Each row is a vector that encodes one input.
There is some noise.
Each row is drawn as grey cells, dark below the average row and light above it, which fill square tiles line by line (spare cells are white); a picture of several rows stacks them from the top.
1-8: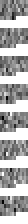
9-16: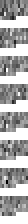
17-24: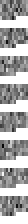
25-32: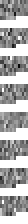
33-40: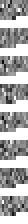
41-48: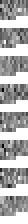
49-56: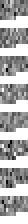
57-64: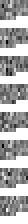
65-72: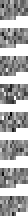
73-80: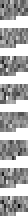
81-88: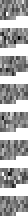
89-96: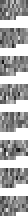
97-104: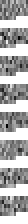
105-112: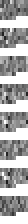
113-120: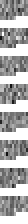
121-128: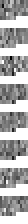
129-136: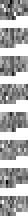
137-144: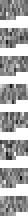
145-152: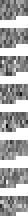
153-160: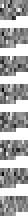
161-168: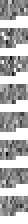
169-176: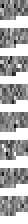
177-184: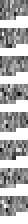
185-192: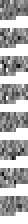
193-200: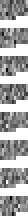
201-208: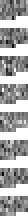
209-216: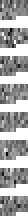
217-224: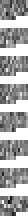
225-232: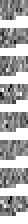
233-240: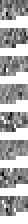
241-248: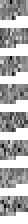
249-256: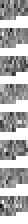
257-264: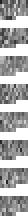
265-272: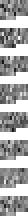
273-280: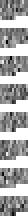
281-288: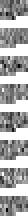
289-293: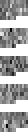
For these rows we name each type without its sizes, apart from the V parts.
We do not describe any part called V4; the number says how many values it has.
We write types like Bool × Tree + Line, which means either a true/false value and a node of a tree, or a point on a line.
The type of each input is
(Bool × V4 + Unit) × Circle × List(Line).
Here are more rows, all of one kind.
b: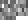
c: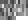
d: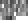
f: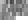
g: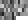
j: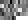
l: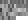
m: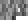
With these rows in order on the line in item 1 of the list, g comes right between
c and j.
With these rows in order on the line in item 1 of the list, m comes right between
j and l.
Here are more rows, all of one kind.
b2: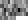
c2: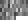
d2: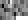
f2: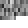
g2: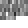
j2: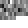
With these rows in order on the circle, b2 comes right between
c2 and j2.
